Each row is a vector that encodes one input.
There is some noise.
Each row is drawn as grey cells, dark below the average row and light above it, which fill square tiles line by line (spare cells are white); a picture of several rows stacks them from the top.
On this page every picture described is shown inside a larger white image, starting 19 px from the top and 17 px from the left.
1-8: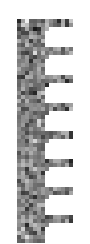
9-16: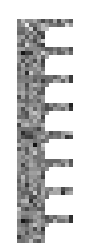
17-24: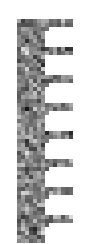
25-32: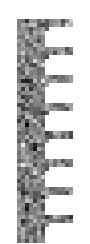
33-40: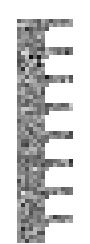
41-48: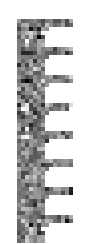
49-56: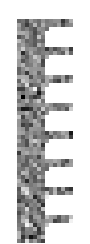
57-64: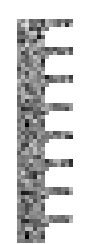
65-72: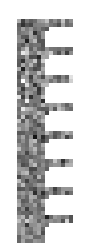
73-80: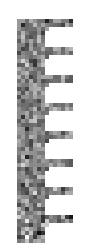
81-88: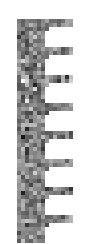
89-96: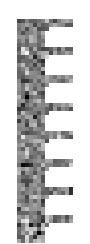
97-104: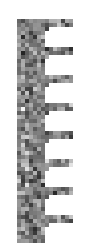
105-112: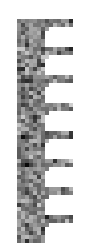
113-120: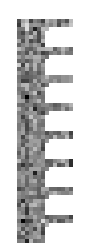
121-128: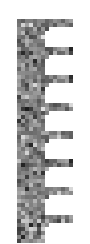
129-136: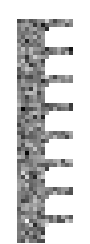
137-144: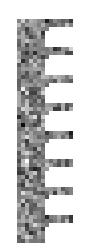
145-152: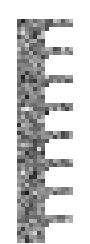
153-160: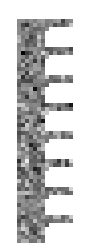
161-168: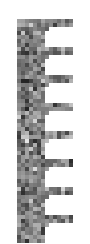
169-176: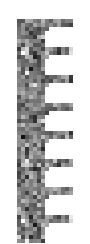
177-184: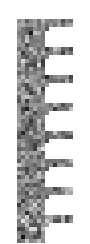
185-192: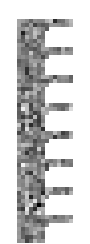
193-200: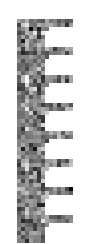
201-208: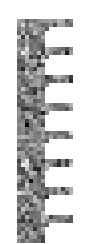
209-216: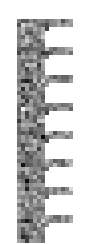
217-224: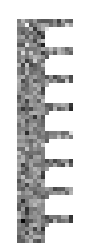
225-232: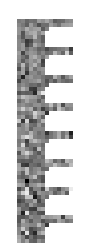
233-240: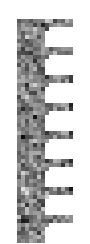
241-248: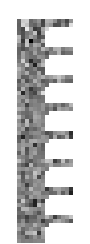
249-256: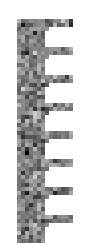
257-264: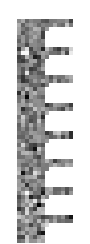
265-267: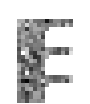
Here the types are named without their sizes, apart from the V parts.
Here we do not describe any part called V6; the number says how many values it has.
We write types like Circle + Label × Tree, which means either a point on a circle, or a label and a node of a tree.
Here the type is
(Bool × Bool × Bool × Bool + Line) × List(V6).
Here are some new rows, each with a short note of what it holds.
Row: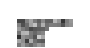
four true/false values, together with a list of two items
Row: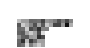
a point on a line, together with a list of two items
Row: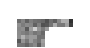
four true/false values, together with the empty list
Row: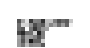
a point on a line, together with a list of one item
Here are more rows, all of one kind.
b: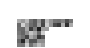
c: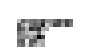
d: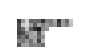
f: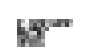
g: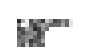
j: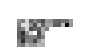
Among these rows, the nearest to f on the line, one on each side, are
d and j.
